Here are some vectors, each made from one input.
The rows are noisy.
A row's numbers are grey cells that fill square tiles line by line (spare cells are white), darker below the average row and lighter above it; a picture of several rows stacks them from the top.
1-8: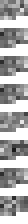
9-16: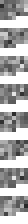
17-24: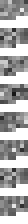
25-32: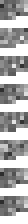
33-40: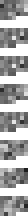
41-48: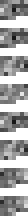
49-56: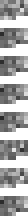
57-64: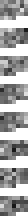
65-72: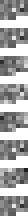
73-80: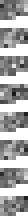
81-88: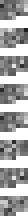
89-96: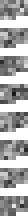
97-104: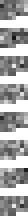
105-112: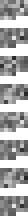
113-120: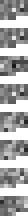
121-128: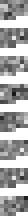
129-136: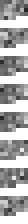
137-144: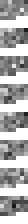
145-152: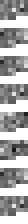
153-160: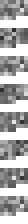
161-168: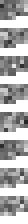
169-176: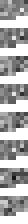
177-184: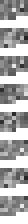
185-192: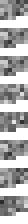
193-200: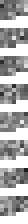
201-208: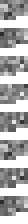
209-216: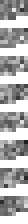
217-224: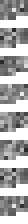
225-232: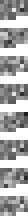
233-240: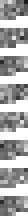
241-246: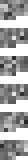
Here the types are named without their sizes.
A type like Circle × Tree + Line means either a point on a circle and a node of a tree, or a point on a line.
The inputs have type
Label.
